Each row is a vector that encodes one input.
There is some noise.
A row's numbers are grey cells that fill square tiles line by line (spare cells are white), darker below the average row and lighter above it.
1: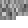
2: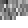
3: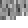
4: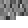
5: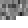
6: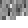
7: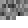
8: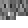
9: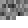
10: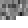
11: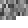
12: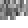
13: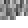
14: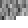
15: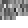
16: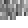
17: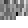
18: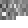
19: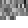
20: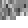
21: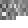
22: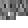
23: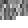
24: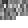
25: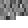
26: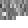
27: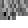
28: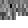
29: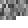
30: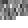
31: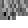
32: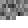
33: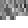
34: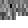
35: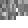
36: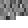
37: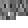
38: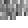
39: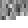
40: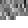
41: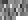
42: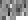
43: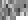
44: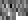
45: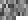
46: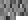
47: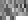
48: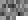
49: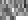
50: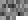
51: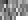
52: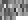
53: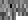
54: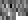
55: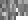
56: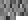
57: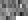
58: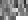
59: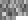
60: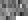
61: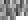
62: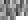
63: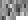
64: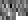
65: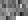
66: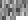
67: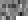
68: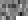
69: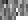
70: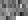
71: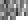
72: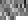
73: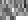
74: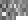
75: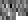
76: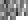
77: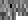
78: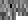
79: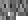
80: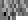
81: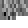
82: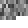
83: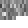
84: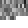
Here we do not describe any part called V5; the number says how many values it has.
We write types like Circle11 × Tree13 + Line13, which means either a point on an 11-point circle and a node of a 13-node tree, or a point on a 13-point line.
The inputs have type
Line9 + Tree8 × V5.
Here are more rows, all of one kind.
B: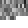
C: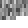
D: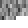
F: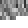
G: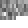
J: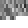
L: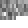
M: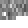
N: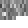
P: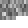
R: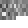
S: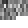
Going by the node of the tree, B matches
C and N.
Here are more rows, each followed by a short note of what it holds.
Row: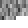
a node of an 8-node tree and a value of V5
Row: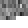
a point on a 9-point line
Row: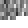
a node of an 8-node tree and a value of V5
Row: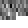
a point on a 9-point line
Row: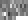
a node of an 8-node tree and a value of V5
